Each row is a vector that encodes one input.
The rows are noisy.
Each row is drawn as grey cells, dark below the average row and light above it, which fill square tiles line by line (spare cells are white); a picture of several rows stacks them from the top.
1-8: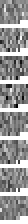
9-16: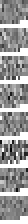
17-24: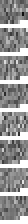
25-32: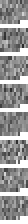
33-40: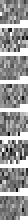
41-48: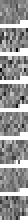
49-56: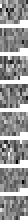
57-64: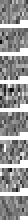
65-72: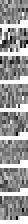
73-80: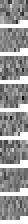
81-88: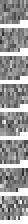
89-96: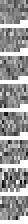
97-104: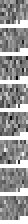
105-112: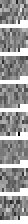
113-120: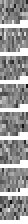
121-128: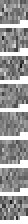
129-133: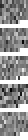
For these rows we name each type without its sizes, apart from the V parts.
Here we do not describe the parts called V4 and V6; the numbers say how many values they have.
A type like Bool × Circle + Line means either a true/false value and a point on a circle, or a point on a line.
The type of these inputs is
Bool × Bool × Bool × Bool × Label × V4 × V6 + Unit.
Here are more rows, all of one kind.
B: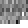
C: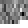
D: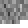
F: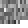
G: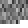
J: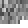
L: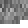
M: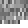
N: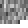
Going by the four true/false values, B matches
J and M.
